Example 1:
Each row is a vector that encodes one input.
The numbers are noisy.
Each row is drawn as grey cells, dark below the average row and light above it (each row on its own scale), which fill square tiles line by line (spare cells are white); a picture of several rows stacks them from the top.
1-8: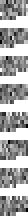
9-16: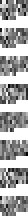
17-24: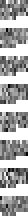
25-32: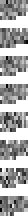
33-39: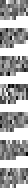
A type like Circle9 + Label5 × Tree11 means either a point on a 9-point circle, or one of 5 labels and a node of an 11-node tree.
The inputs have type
Label6.
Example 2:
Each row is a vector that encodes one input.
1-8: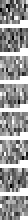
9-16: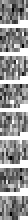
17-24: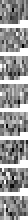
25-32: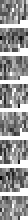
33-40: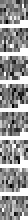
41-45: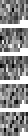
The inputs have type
Label9.
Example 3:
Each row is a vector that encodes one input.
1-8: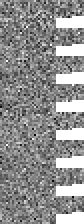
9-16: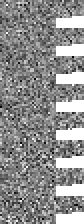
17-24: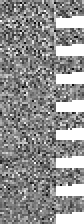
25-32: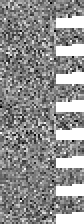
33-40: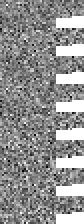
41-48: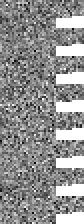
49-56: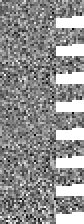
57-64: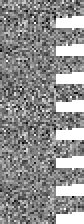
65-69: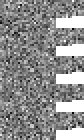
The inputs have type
Line9.
